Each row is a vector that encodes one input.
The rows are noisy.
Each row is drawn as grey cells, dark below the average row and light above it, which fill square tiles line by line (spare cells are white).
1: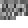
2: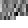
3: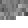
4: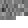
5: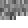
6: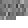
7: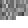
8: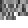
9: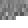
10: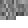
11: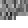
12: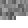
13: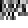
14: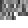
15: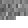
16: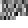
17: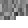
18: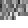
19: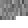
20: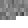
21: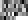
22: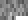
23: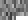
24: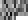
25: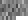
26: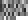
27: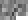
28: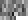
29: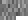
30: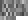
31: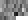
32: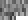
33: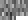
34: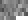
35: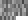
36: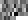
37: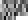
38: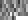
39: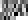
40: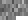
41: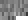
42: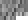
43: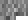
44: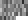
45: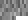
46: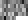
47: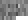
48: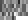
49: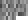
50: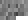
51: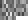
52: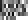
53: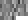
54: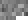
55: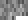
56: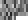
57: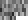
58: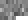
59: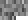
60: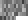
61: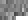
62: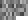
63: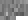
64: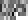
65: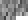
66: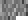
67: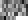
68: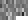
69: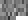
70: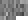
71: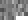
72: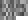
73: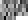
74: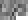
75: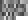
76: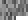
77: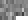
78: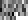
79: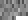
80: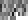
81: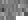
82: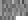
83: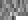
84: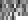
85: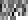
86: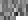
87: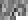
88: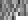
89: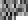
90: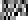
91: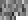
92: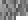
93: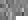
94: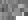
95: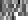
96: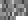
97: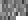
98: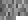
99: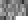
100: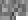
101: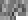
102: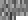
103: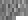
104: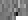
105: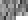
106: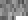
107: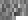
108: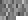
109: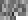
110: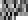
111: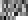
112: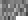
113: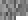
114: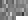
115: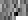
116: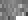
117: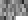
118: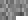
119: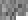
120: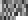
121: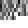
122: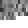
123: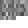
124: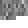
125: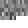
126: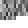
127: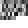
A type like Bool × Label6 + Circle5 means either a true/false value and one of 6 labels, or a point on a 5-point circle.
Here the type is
Line8 × List2(Line7).
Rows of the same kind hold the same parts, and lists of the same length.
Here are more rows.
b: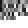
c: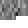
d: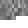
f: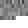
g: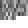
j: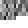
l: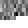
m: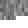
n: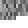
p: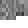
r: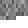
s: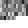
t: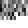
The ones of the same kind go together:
b, f, m, s
c, d, g, l, p, r
j, n, t

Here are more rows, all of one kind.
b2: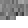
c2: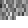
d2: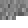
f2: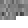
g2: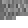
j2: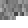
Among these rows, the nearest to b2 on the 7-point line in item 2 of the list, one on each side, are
f2 and j2.
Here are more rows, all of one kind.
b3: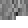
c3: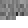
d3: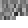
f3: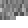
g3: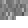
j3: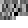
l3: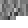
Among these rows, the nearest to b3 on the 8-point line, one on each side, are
j3 and l3.
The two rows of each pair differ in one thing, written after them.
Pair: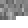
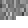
the place on the 7-point line in item 2 of the list
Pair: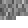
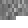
the place on the 7-point line in item 2 of the list
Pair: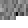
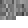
the place on the 7-point line in item 2 of the list
